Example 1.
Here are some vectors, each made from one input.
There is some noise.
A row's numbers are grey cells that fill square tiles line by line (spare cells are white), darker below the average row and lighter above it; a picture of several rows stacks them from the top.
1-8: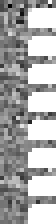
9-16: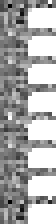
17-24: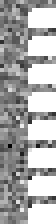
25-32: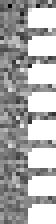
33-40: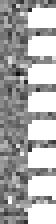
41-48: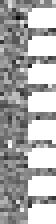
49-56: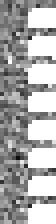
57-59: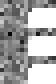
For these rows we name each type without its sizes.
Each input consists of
a node of a tree.
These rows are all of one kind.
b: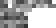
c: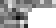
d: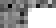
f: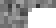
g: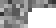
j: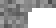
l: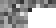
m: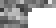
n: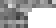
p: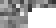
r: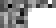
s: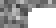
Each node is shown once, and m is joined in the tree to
s.
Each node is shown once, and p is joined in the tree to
g and l.
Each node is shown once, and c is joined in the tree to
n.
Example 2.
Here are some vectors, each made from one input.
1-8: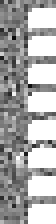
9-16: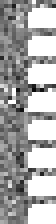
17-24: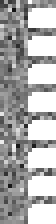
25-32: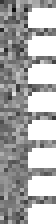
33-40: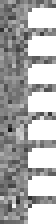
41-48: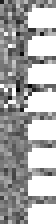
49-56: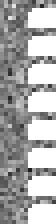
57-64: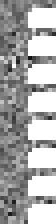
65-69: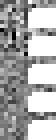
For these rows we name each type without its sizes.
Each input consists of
a point on a line.
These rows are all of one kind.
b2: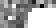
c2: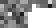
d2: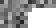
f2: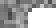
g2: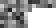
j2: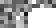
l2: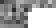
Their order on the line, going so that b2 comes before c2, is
d2, b2, l2, c2, g2, f2, j2.
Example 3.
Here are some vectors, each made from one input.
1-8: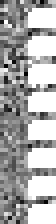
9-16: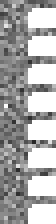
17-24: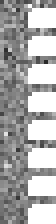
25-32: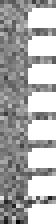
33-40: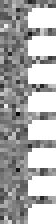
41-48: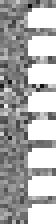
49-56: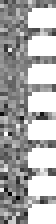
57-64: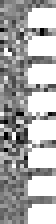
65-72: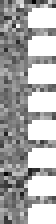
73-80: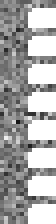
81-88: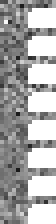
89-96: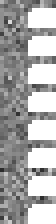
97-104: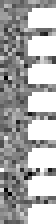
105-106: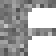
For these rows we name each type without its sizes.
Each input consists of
a node of a tree.
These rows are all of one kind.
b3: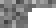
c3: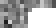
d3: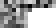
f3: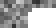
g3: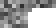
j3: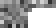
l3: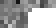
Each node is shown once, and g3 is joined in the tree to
j3.
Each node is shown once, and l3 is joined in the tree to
b3.
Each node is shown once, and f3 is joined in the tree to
c3.
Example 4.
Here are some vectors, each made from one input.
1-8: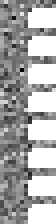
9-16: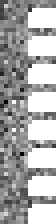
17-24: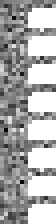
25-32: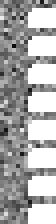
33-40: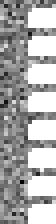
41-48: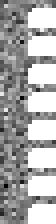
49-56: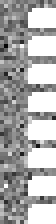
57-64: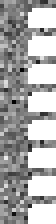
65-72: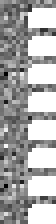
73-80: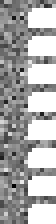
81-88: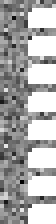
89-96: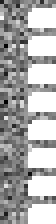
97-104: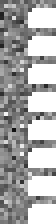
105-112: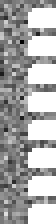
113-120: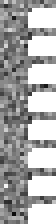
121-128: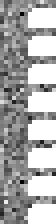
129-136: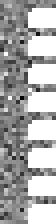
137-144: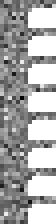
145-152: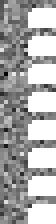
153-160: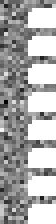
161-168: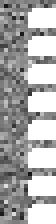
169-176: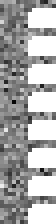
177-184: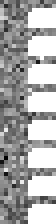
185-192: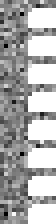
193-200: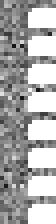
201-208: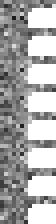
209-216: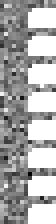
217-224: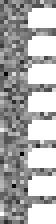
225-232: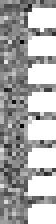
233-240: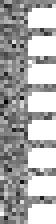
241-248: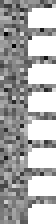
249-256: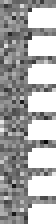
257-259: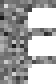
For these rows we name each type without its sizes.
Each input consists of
a point on a line.
